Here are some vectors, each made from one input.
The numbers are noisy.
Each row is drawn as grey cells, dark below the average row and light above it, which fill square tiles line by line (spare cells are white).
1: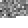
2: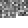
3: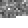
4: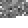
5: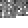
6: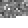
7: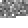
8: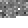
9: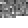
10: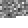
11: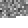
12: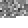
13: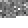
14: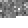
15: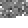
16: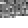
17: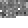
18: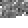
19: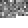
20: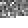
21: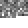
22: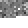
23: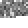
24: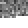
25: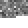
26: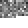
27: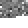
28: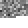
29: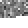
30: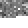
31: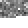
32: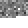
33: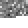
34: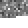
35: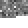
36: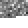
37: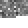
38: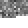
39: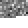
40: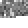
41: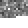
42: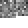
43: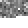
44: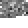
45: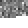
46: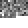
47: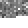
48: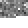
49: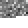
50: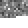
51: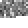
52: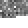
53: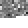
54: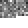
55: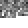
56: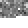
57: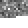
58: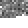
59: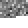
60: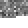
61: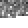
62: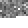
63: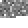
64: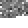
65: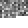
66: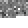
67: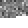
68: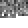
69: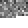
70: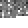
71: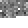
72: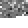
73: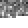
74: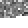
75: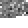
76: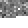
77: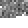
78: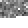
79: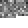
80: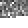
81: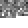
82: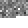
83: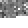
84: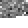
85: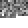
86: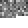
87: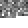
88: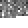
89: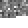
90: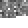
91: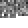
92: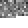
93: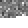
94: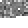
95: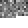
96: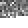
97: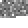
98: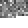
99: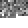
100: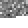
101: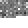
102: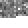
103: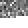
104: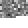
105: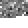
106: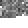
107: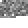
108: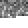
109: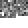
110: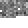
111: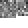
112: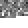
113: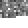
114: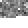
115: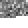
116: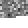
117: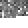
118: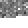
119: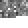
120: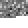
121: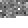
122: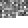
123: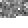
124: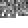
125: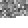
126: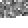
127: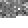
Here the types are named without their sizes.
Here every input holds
either a point on a circle, or a label.
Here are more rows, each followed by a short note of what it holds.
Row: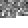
a label
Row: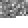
a point on a circle
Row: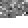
a point on a circle
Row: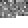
a label
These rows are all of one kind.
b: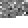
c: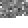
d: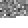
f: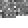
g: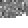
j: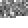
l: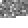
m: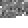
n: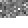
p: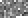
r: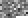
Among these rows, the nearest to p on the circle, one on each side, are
j and n.
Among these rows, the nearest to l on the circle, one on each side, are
d and j.
